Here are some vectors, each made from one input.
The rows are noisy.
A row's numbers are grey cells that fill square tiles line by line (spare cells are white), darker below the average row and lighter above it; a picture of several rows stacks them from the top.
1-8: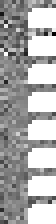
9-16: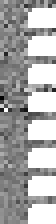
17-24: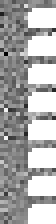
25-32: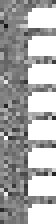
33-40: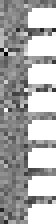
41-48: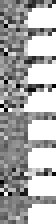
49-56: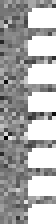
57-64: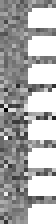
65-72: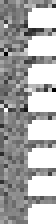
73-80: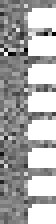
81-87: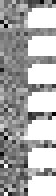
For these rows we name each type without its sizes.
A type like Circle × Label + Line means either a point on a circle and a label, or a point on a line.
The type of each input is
(Bool × Bool × Bool × Bool + Unit) × Tree.
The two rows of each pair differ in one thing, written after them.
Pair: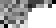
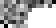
the node of the tree
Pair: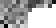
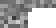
one of the four true/false values
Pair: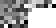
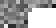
the node of the tree
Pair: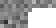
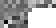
one of the four true/false values
